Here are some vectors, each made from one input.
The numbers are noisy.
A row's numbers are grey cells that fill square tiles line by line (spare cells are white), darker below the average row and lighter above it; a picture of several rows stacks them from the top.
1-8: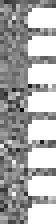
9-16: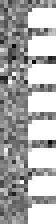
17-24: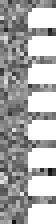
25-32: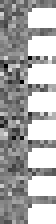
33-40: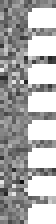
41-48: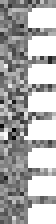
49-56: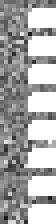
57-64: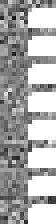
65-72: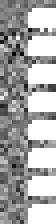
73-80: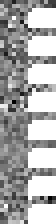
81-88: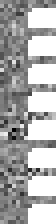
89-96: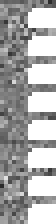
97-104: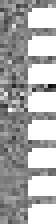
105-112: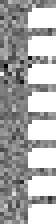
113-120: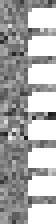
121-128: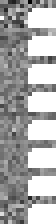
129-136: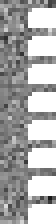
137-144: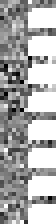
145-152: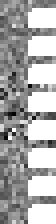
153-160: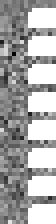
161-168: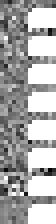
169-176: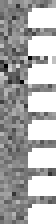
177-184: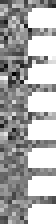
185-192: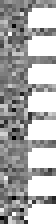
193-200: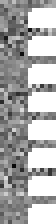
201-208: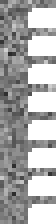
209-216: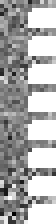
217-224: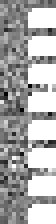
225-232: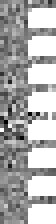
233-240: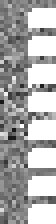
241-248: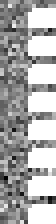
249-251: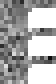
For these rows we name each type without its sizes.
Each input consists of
a point on a circle and four true/false values, together with either a point on a circle, or a fixed value.
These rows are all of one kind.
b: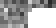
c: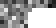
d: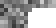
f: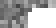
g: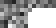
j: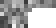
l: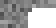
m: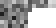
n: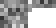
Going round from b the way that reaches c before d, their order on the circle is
b, m, n, f, j, c, l, g, d.
